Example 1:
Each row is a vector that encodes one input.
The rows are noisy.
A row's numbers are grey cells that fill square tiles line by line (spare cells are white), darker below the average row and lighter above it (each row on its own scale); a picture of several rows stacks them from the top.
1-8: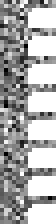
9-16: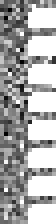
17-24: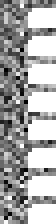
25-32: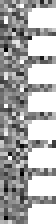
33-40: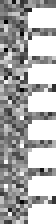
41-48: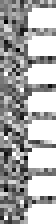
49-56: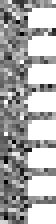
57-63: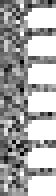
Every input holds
a list of up to two points on a 6-point line.
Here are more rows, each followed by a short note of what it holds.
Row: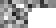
a list of one item
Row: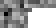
a list of two items
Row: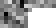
a list of two items
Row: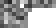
a list of one item
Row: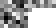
a list of two items
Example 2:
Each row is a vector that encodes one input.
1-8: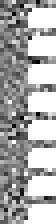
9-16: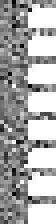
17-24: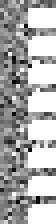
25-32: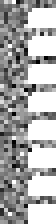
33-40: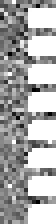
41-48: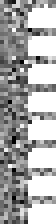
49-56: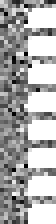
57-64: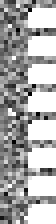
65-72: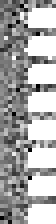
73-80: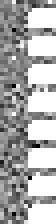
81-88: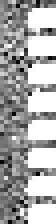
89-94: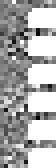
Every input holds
a point on a 6-point line, together with either a fixed value, or a node of a 9-node tree.
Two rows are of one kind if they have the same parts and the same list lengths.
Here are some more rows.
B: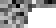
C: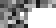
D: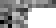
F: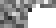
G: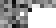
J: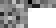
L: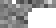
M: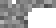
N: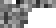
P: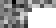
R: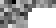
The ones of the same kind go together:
B, D, F, J, L, M, N, R
C, G, P

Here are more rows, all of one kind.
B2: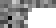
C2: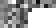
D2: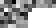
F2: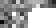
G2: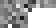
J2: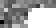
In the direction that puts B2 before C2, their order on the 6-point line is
G2, D2, F2, J2, B2, C2.
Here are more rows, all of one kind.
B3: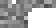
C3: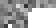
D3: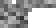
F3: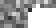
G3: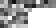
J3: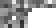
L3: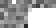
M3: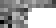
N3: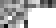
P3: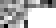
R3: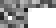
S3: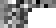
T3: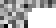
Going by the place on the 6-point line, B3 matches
D3, J3 and S3.
